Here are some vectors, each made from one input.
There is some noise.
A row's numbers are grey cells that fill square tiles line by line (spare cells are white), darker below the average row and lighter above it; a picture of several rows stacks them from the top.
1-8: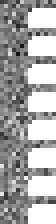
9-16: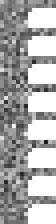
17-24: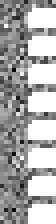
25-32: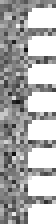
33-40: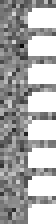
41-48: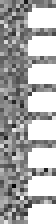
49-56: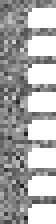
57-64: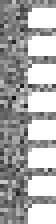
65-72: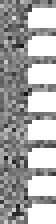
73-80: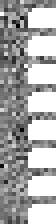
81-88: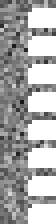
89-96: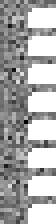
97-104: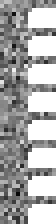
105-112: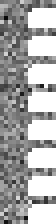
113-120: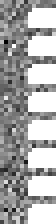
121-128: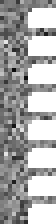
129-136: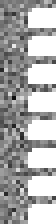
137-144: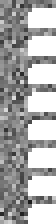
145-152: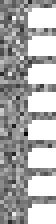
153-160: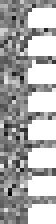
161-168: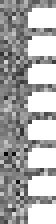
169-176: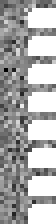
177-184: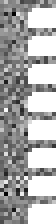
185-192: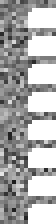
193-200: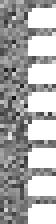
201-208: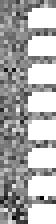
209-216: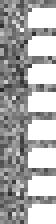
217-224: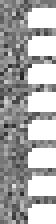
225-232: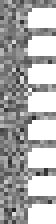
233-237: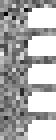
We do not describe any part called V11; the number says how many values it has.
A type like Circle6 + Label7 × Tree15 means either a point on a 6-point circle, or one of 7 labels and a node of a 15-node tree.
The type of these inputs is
(Line5 + V11) × Line8.
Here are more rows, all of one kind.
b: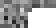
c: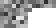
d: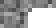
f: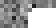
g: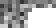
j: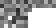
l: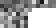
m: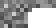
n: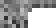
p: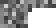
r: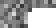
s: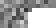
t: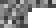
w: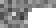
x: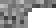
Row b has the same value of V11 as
n, p, t and x.
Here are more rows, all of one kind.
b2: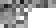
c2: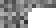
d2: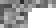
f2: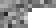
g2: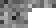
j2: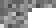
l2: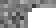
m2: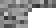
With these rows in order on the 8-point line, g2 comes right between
c2 and l2.
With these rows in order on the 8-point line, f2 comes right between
b2 and j2.
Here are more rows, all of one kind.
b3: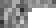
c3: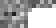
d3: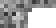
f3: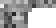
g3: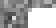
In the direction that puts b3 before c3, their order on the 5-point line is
b3, d3, f3, g3, c3.
